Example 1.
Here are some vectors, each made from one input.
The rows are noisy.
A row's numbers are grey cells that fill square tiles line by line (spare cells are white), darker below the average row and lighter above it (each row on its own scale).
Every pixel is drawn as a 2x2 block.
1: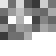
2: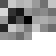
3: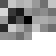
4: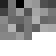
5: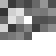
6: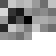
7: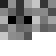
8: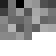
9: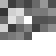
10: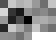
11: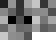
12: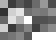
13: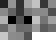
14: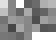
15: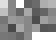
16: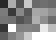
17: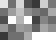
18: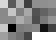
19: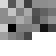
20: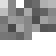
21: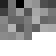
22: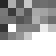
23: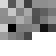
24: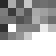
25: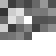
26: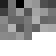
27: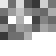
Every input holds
three true/false values.
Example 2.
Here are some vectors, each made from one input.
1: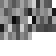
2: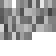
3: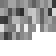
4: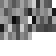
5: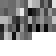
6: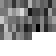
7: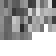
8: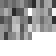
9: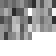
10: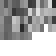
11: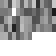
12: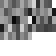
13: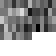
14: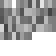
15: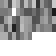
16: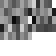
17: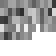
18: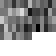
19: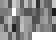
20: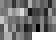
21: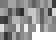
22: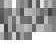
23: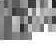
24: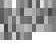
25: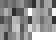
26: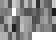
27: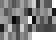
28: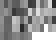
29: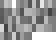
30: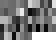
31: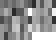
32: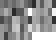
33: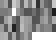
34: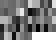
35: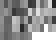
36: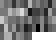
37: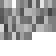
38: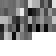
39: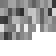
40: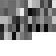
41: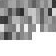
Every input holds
a point on an 8-point line.
